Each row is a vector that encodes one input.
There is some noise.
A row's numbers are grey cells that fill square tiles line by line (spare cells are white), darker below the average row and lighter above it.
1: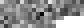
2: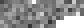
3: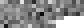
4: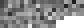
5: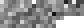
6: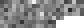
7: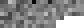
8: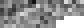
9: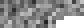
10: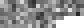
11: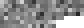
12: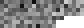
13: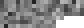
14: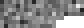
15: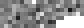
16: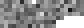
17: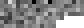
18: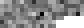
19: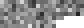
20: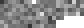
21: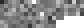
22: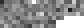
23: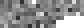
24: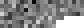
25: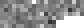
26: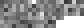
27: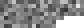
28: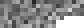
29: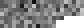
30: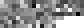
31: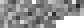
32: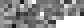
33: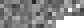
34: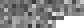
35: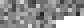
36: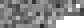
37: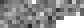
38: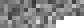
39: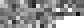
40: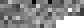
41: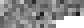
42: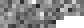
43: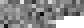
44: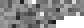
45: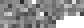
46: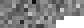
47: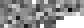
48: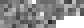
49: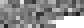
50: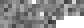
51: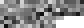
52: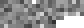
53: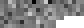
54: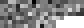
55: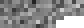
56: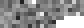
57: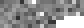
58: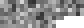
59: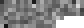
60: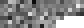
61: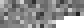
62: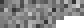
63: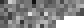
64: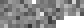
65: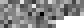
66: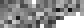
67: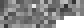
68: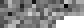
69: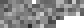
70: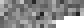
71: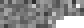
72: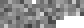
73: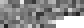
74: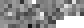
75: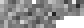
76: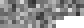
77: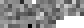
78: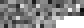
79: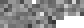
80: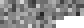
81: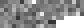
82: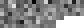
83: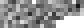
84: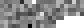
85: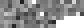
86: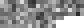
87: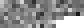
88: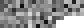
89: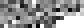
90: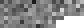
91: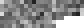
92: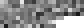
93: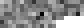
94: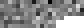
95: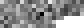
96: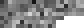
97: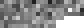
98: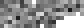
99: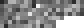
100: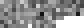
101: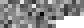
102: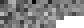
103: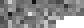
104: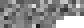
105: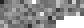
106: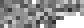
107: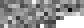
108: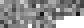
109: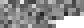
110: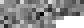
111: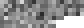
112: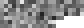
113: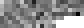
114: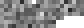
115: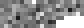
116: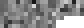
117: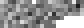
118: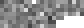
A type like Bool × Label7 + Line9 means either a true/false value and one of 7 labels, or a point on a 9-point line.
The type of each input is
(Tree10 × Tree10 + Unit) × (Tree11 + Unit).
